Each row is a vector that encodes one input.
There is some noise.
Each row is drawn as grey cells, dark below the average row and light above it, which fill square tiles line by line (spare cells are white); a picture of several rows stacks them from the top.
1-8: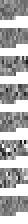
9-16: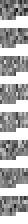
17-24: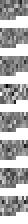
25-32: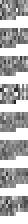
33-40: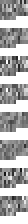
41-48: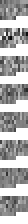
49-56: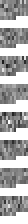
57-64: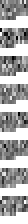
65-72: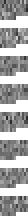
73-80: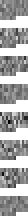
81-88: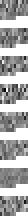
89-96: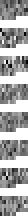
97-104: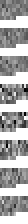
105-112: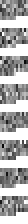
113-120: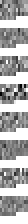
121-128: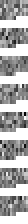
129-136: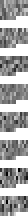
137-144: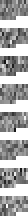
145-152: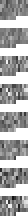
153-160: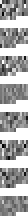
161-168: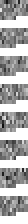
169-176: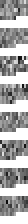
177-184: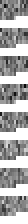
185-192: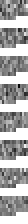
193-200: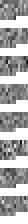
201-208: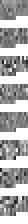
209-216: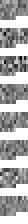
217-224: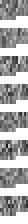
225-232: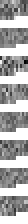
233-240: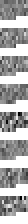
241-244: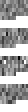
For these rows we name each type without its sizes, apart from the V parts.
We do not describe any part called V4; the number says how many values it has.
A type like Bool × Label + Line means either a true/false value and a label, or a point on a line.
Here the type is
(Bool × Tree + V4) × List(Line).
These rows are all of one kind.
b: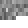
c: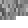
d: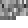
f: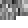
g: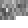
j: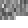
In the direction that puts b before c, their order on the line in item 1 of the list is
g, b, j, d, c, f.
